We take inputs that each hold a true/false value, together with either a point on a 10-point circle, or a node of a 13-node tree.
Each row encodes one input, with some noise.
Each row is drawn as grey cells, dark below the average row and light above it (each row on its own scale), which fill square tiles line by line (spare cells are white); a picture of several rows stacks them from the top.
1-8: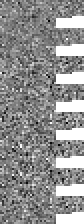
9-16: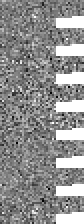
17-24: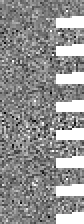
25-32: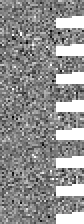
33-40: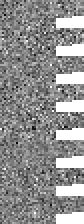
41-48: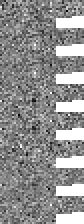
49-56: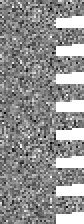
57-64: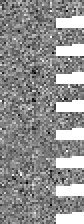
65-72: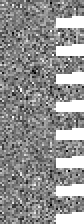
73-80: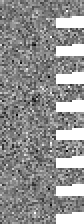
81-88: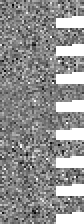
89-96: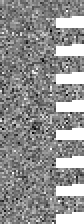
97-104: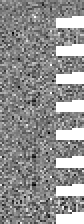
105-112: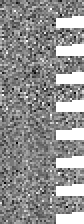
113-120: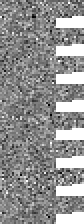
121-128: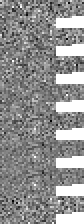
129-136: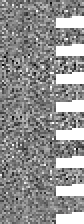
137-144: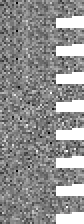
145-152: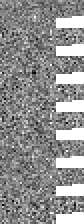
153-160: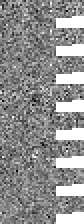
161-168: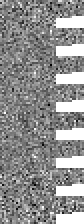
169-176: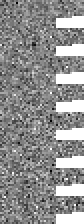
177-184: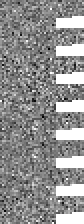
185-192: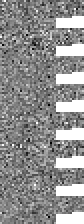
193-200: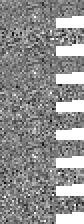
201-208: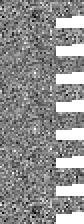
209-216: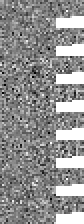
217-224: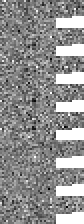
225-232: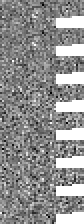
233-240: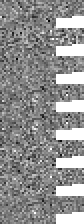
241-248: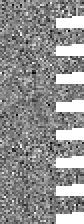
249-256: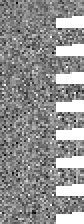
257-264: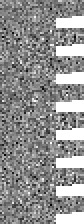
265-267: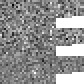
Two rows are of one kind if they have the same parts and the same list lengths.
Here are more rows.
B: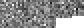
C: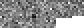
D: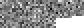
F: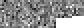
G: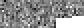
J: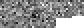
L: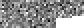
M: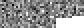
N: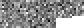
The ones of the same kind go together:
B, D
C, F, G, J, L, M, N

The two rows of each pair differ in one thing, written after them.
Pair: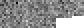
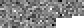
the true/false value
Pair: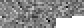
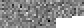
the true/false value
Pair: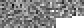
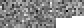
the node of the tree
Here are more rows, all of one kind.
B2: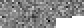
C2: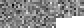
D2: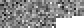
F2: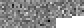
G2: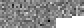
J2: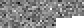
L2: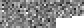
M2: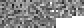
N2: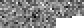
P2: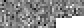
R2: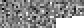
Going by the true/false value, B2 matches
J2 and N2.
